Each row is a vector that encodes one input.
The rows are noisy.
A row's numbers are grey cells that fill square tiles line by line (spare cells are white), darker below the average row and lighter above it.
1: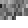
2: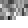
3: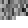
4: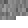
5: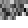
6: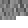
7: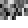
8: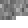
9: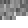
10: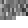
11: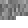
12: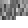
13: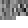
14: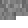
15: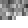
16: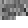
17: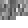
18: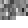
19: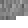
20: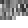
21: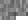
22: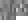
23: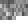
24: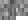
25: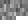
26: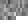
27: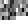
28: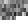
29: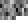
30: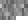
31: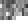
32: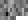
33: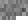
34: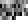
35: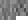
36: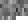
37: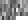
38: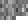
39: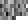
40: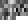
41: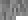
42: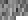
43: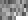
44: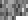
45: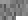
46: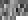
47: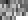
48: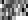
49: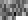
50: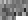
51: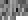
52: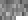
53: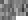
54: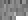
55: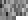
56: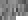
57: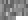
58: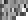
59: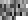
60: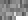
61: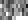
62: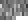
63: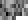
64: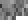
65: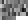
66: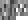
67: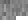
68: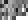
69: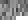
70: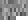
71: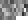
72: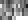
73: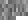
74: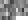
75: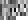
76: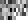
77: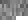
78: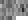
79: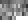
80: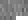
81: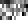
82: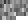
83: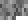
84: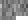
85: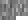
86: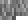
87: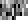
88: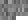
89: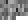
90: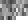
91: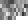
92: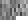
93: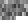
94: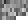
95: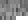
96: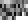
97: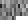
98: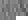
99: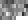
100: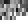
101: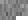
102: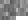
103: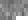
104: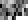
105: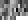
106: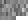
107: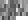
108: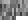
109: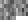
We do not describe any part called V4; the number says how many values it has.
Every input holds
a value of V4, together with either one of 7 labels, or four true/false values.
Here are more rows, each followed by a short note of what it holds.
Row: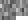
one of 7 labels and a value of V4
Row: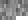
one of 7 labels and a value of V4
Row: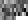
four true/false values and a value of V4
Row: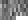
one of 7 labels and a value of V4
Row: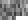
one of 7 labels and a value of V4
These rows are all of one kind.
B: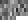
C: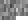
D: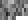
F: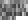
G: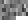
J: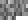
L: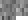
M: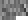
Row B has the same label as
D and F.
